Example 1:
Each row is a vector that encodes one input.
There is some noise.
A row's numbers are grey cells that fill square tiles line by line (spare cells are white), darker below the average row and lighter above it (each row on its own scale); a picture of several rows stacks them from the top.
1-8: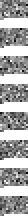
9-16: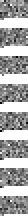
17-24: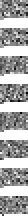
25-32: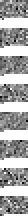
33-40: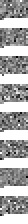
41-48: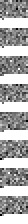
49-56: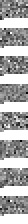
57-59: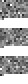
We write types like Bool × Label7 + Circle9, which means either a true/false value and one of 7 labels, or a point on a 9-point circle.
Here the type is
Bool × Bool × Bool + Unit.
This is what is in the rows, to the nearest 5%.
About 10% of them hold a fixed value. The rest hold three true/false values.
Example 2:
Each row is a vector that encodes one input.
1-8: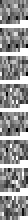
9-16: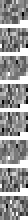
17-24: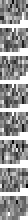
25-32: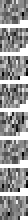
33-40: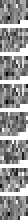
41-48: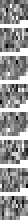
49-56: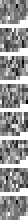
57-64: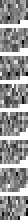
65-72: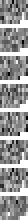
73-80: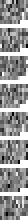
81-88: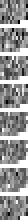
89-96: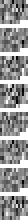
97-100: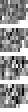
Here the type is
Bool × Bool × Bool × Bool + Unit.
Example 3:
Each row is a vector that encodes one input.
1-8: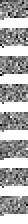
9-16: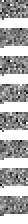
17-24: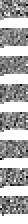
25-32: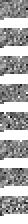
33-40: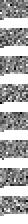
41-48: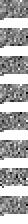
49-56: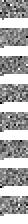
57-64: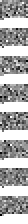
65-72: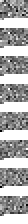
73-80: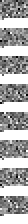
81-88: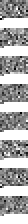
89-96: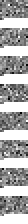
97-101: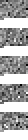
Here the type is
Bool × Bool × Bool + Unit.
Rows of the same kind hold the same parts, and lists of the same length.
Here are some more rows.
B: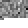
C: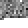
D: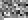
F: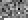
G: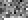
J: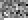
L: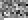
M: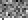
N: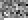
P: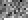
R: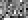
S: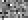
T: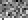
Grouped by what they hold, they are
B, C, F, G, M, P, R, S, T
D, J, L, N

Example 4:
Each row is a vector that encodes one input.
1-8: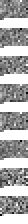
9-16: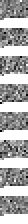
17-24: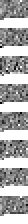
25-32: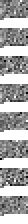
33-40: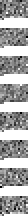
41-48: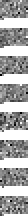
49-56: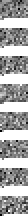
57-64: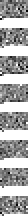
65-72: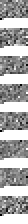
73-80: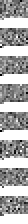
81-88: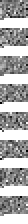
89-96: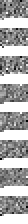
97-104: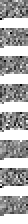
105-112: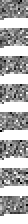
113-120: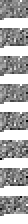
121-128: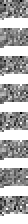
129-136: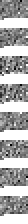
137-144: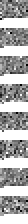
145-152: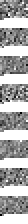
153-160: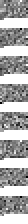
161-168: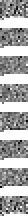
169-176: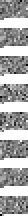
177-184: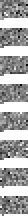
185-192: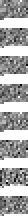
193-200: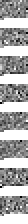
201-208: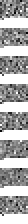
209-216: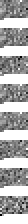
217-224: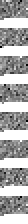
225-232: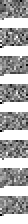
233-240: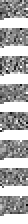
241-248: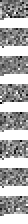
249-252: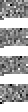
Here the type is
Bool × Bool × Bool + Unit.
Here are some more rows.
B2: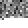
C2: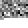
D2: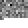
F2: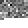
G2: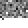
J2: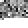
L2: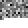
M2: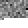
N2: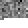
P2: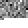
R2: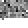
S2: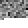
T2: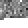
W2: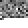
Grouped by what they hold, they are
B2, D2, F2, G2, J2, L2, M2, N2, P2, R2, S2, T2, W2
C2

